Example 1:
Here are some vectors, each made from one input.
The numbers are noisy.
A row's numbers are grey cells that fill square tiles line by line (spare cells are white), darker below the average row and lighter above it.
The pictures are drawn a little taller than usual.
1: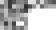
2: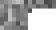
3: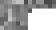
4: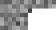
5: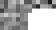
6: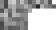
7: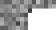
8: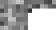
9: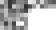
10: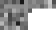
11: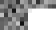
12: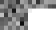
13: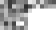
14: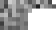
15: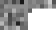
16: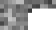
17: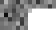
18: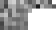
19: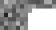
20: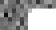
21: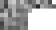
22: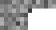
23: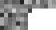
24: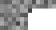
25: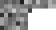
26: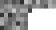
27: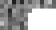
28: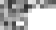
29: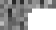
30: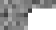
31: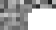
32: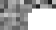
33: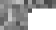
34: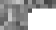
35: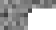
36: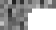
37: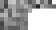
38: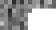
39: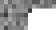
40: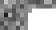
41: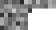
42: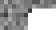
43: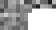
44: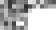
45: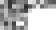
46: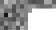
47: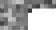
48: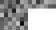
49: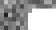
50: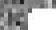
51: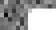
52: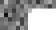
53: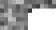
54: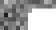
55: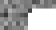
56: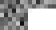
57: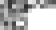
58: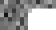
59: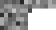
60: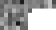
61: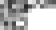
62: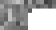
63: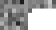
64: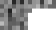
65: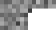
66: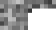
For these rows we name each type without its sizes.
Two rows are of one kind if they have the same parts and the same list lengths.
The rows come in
2 kinds.
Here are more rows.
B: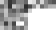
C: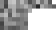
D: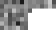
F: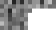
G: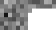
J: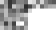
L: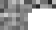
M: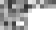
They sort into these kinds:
B, J, M
C, D, F, G, L

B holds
a fixed value.
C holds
a node of a tree.
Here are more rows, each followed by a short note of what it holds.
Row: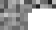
a node of a tree
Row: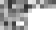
a fixed value
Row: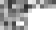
a fixed value
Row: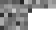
a node of a tree
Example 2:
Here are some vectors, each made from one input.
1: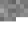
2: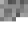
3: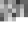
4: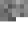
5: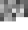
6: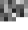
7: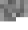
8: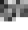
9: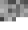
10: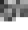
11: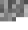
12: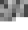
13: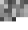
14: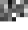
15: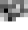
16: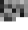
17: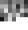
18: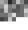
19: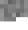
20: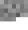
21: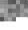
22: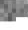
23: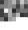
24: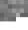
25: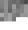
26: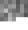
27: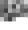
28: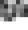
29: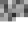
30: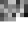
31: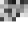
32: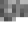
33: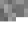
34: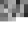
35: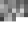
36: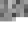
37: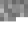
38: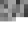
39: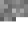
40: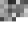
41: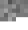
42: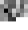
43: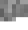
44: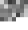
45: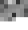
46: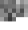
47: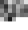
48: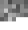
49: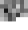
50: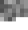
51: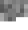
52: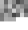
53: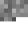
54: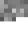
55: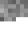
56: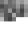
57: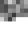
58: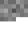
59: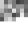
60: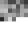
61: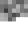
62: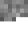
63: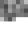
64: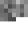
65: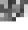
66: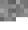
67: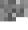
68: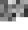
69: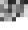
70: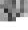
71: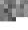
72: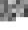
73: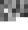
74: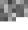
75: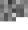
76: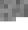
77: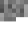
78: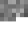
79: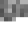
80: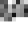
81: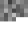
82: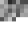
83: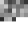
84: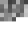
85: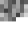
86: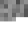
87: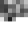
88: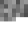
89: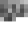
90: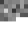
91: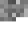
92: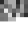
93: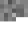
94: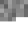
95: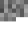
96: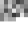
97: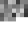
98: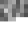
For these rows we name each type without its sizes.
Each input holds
a label.
